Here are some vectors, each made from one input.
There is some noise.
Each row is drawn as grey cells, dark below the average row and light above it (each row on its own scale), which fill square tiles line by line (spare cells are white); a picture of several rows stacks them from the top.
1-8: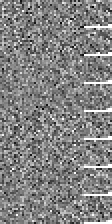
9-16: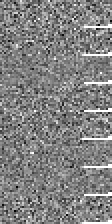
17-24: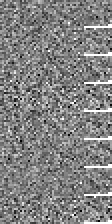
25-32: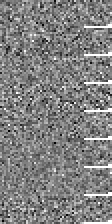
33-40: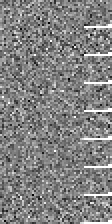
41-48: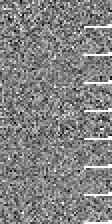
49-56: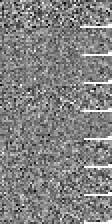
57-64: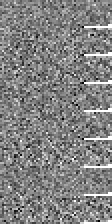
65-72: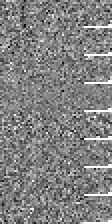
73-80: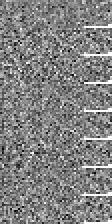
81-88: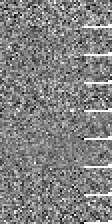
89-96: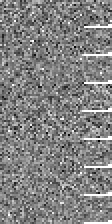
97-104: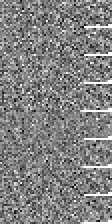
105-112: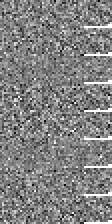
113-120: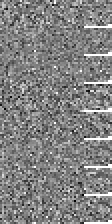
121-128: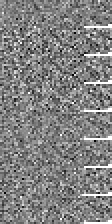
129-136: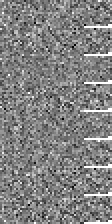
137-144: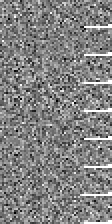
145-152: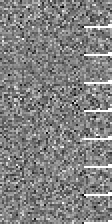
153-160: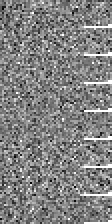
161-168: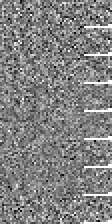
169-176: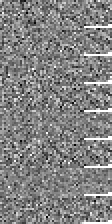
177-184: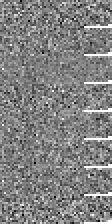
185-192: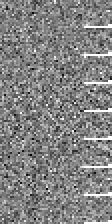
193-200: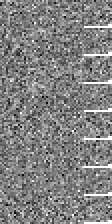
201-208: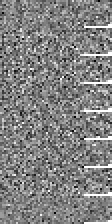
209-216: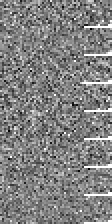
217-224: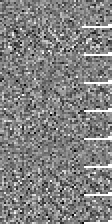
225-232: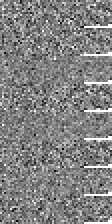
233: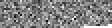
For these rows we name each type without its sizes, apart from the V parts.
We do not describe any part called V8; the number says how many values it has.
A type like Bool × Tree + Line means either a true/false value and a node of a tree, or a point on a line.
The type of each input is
(Label + Line) × Line × List(V8).
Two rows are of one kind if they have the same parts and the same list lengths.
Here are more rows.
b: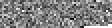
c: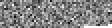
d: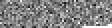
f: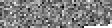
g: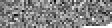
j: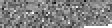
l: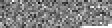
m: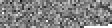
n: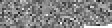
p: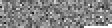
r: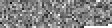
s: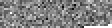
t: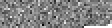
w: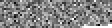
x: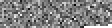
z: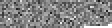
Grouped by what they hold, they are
b
c, w
d
f, g, j, l, s, z
m, p, r, x
n, t

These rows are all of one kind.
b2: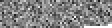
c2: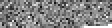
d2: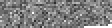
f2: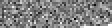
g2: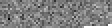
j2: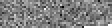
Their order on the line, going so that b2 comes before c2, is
f2, d2, b2, j2, g2, c2.
